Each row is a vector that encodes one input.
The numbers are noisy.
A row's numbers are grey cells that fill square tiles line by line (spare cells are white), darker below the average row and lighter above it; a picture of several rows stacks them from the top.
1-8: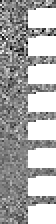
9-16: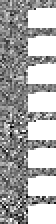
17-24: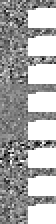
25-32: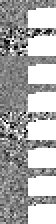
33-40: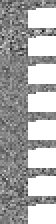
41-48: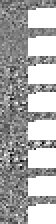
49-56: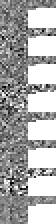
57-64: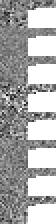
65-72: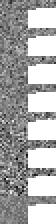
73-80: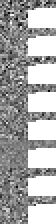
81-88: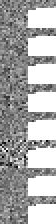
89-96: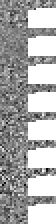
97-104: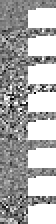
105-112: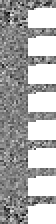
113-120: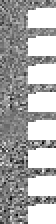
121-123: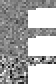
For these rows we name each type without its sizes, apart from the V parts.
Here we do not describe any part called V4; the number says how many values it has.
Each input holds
either a true/false value and a value of V4, or a list of points on a line.
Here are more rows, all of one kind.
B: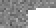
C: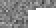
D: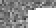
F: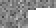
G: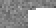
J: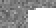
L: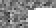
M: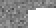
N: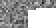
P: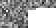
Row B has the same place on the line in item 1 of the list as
J and M.
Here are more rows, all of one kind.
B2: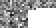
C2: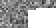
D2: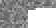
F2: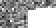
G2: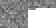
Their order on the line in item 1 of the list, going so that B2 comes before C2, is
G2, D2, B2, F2, C2.
